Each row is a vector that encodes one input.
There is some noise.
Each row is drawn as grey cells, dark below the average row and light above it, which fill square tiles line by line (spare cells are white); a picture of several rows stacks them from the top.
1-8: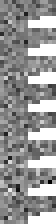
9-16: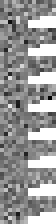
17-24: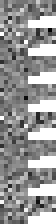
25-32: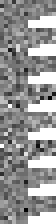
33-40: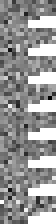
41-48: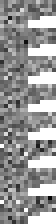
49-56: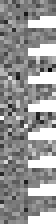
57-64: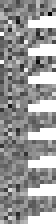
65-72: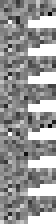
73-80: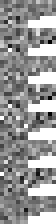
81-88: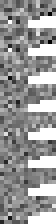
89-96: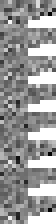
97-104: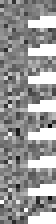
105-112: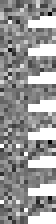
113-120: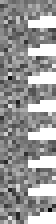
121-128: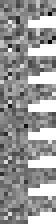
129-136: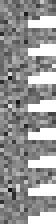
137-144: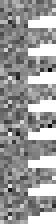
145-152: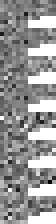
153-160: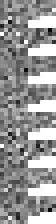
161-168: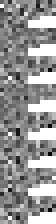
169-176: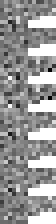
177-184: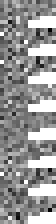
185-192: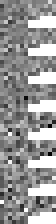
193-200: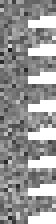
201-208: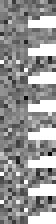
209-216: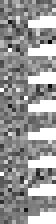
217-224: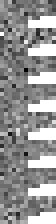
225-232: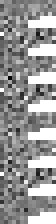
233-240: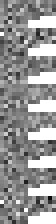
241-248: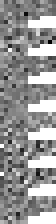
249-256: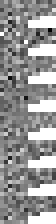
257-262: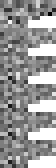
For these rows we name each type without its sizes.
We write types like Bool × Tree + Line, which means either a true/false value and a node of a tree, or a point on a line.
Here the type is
Bool × Line.
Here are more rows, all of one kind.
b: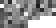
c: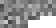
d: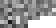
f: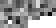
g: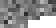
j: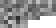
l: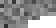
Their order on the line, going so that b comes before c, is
b, d, c, l, g, j, f.
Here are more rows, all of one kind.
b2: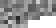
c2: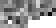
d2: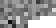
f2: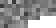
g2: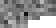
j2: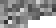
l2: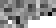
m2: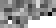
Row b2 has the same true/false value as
g2 and l2.
